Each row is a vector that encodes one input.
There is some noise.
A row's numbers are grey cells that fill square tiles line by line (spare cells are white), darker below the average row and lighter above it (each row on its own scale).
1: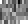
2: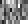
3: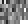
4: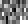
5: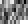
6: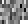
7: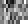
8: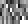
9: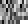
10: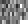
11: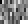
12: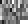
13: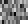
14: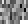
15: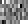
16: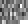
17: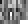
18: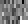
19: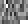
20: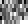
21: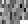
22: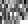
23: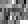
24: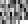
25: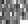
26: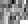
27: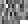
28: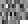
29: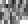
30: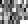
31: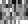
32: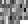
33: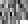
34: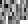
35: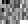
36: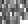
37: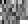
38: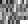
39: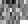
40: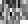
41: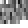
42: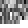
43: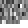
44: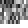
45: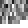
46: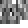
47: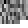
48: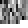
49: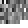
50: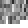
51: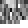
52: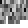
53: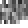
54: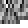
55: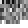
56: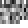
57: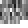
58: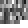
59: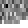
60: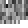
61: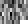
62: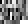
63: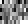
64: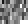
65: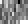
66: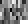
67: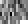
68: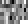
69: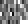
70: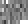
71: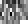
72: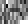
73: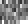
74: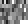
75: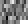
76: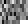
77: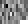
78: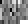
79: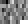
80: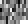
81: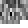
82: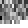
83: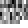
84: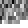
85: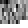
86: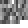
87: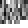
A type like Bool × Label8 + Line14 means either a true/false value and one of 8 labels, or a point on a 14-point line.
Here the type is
Bool × Bool × Bool + Line6 × Line6 + Unit.
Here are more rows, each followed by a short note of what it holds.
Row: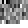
three true/false values
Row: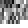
three true/false values
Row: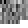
three true/false values
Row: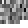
a point on each of two 6-point lines
